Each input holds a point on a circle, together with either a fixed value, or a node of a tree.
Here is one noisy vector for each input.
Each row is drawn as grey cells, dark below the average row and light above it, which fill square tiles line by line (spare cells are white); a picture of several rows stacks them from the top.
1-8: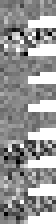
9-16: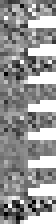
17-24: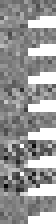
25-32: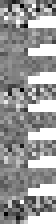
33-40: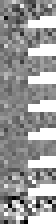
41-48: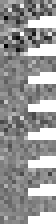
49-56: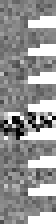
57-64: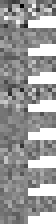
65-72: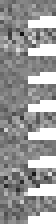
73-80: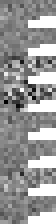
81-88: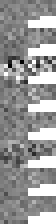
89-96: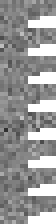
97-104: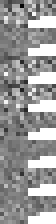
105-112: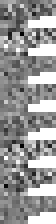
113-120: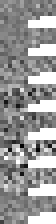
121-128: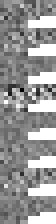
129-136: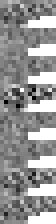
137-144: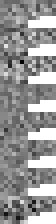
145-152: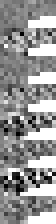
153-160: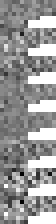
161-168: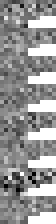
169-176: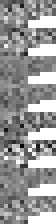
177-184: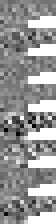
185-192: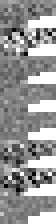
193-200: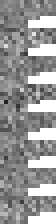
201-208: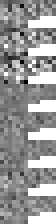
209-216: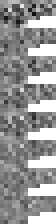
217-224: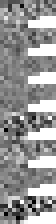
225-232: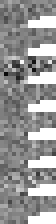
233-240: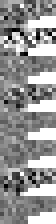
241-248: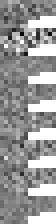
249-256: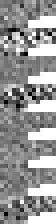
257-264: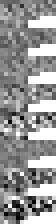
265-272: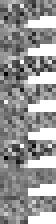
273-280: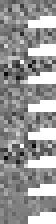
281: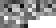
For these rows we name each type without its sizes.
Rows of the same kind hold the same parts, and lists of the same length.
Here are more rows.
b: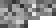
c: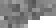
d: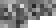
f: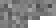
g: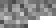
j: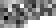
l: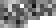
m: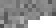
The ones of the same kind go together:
b, c, f, j, m
d, g, l

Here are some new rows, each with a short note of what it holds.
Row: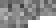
a point on a circle
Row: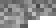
a point on a circle and a node of a tree
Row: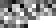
a point on a circle
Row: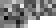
a point on a circle and a node of a tree
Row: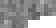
a point on a circle
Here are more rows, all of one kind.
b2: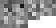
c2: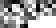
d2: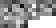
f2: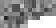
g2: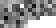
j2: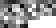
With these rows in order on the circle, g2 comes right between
c2 and d2.
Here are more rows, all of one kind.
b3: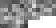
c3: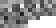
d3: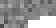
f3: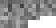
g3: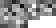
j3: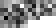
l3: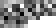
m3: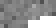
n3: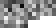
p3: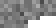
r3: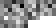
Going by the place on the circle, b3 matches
c3, g3, l3 and p3.
